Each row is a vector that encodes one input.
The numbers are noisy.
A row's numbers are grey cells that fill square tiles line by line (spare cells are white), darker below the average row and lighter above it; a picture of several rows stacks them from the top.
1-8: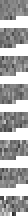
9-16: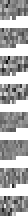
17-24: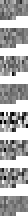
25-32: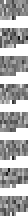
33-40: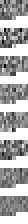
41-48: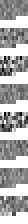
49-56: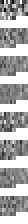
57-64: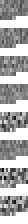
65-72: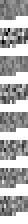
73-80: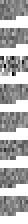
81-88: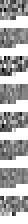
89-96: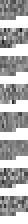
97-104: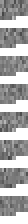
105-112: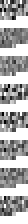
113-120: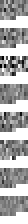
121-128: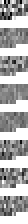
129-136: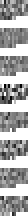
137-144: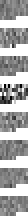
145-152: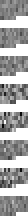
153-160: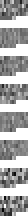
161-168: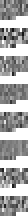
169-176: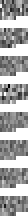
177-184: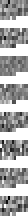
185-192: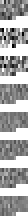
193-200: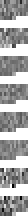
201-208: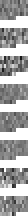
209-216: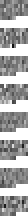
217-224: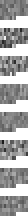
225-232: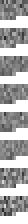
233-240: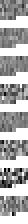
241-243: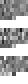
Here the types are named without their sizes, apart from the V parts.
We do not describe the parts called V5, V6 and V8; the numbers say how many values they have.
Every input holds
either a node of a tree, four true/false values, a value of V5, a value of V6 and a value of V8, or a list of points on a line.
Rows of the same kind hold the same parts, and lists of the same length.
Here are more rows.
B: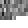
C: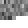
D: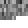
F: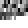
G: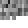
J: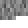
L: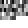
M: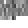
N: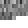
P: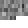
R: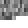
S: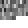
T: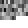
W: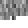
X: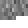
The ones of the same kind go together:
B, C, D, J, L, N, P, R, S, T, X
F
G
M, W

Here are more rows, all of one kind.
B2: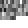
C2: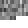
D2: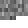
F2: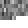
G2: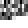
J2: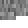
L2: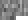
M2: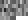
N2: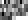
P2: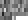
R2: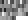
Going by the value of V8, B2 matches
D2 and P2.
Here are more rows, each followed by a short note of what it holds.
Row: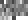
a list of one item
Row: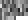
the empty list
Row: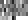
a list of two items
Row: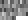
a node of a tree, four true/false values, a value of V5, a value of V6 and a value of V8
